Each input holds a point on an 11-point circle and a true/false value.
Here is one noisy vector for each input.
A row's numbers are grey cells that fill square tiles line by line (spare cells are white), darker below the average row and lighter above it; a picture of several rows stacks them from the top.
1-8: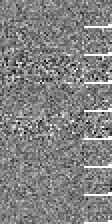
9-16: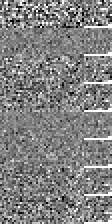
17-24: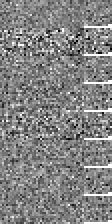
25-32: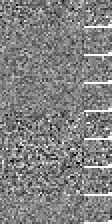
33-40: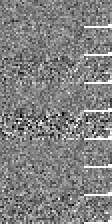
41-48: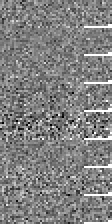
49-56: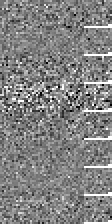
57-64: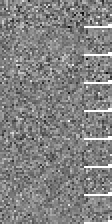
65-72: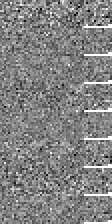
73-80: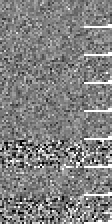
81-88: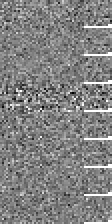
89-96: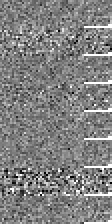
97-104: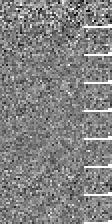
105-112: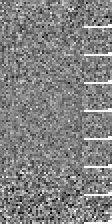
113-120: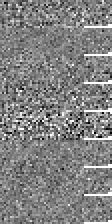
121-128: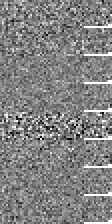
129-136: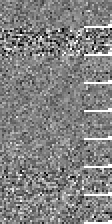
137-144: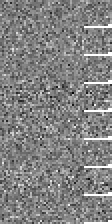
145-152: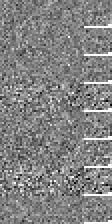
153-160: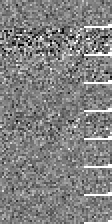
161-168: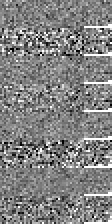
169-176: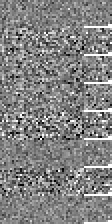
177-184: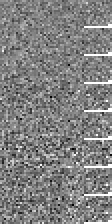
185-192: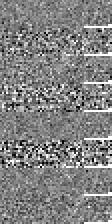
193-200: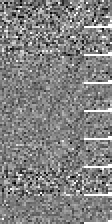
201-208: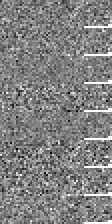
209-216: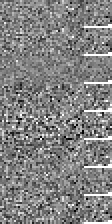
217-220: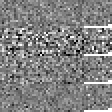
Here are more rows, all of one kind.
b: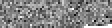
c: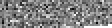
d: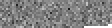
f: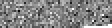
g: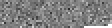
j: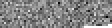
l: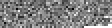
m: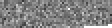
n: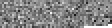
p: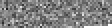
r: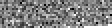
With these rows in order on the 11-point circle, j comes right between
f and r.
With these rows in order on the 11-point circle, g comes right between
b and d.
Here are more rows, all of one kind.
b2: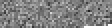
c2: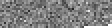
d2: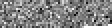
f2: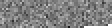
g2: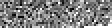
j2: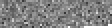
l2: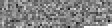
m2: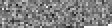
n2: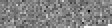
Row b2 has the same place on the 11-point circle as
c2 and m2.
